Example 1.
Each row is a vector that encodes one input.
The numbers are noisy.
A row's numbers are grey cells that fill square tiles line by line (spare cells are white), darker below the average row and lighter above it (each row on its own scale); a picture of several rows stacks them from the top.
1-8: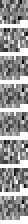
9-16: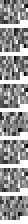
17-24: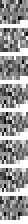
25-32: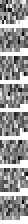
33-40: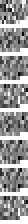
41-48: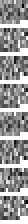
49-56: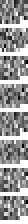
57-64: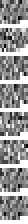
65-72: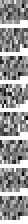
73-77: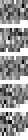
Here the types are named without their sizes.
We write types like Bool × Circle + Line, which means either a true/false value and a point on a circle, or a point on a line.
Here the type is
Label.
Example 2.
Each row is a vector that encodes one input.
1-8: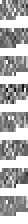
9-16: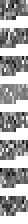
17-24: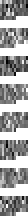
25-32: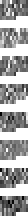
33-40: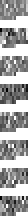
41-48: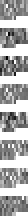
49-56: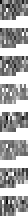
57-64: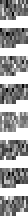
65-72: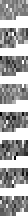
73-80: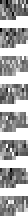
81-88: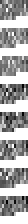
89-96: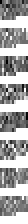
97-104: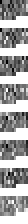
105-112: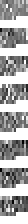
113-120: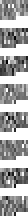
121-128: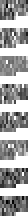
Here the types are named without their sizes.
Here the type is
Line.
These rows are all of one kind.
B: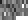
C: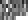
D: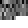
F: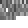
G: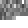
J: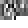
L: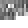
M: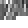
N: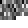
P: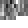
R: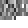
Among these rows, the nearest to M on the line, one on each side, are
C and D.
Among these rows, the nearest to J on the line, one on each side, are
B and P.
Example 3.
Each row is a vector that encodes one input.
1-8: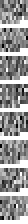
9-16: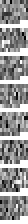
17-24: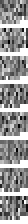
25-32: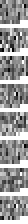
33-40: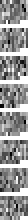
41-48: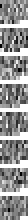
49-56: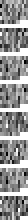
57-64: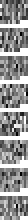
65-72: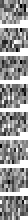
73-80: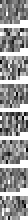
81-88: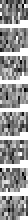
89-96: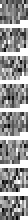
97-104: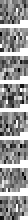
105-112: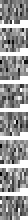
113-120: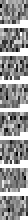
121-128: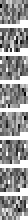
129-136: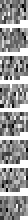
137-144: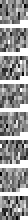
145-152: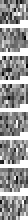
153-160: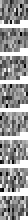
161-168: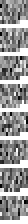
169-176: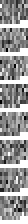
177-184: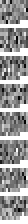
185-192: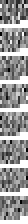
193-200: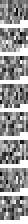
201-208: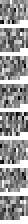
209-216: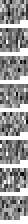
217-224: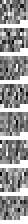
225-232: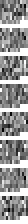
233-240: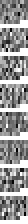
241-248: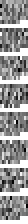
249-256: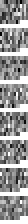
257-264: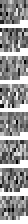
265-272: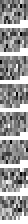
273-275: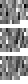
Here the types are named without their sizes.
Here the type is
Bool × Bool × Bool × Bool.
